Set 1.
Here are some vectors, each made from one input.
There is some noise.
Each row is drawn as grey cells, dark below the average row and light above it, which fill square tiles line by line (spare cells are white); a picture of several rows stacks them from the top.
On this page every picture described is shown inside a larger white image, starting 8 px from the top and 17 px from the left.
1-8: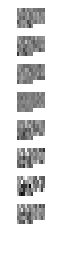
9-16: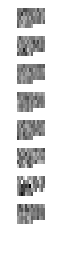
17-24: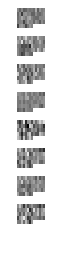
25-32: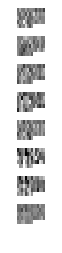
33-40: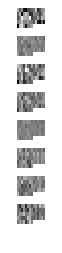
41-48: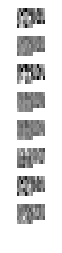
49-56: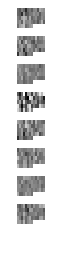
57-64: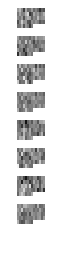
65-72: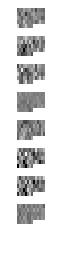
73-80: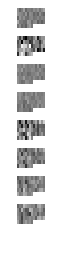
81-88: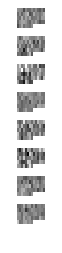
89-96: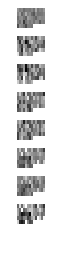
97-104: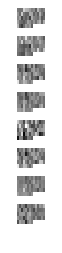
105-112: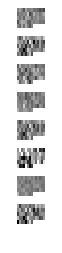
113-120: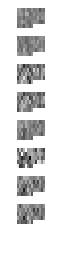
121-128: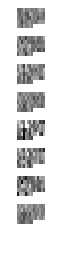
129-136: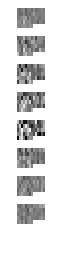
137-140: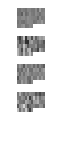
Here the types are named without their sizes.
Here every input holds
either a fixed value, or three true/false values.
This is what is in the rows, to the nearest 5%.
About 5% of them hold a fixed value. The rest hold three true/false values.
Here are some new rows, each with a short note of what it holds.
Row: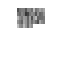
a fixed value
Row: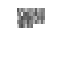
a fixed value
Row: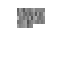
a fixed value
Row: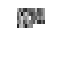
three true/false values
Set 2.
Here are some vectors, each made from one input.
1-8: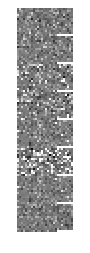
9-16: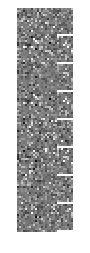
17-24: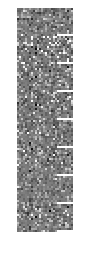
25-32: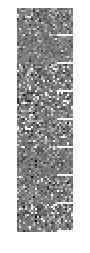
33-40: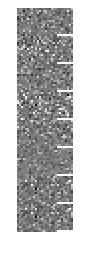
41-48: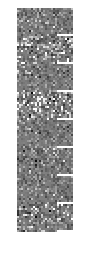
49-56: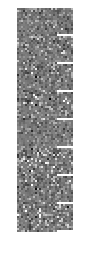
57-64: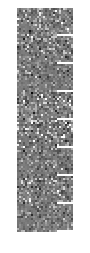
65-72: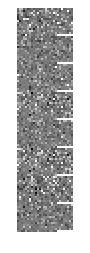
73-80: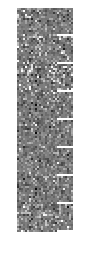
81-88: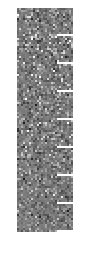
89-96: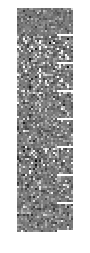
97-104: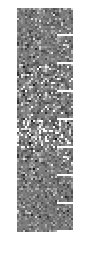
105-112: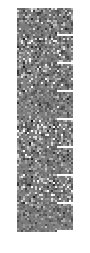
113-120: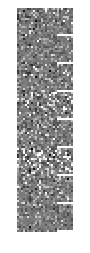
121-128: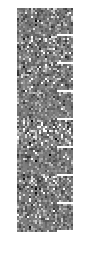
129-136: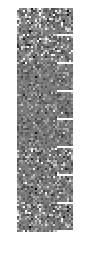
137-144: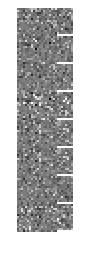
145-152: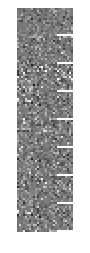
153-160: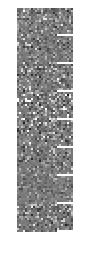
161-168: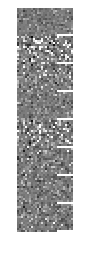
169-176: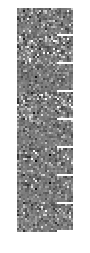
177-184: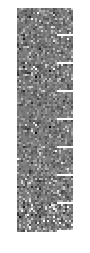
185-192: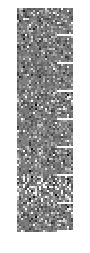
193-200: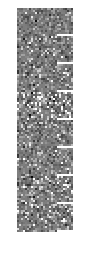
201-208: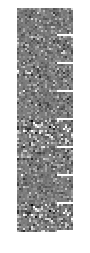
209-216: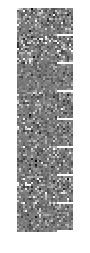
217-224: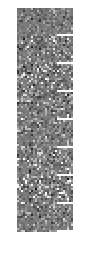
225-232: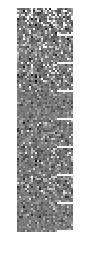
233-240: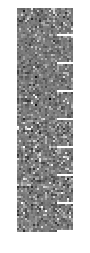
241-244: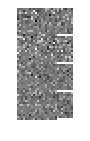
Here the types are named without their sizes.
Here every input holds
a node of a tree.
